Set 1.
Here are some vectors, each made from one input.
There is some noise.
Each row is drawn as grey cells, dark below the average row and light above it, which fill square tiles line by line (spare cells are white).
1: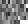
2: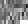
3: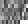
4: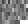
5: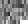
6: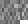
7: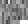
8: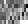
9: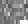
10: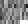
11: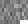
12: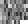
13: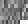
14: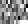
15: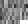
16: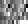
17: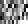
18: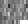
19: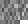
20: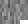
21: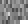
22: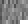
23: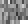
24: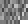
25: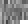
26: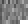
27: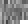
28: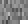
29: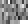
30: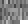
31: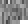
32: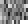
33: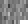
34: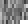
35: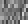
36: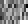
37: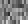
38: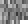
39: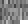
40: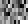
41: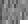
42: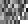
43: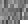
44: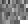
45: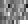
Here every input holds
a point on an 8-point line.
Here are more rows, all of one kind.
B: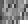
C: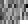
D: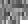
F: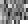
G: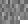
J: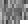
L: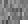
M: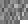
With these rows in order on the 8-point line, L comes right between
J and M.
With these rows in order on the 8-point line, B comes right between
C and G.
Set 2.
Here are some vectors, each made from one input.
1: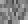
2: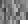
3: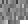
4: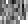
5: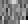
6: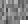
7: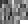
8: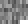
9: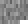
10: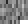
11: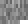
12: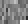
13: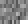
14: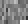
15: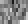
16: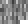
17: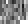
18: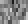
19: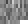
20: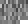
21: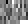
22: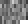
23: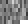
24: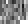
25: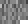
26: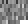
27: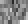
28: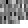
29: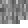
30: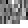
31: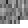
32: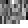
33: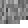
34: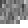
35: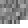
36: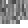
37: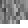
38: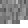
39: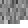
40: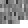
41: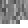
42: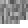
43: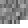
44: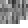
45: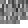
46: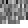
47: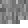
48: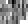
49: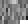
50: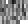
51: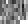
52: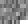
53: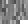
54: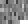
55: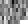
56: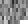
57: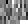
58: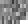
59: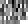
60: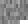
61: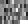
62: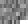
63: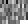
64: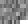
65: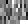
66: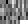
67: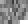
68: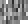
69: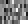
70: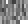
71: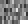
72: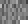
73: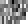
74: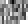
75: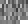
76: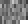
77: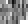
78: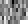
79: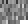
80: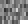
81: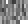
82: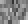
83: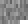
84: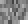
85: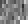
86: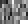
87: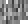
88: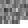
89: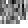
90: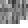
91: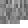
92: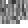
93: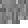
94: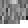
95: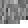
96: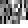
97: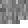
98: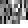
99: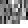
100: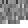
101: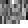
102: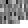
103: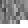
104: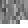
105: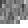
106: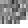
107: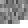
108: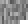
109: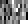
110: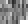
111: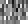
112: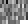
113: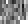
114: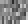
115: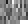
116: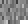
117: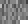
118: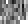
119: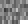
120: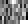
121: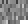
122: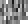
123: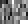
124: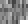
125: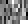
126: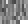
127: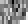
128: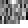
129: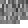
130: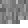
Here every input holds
a node of a 10-node tree.
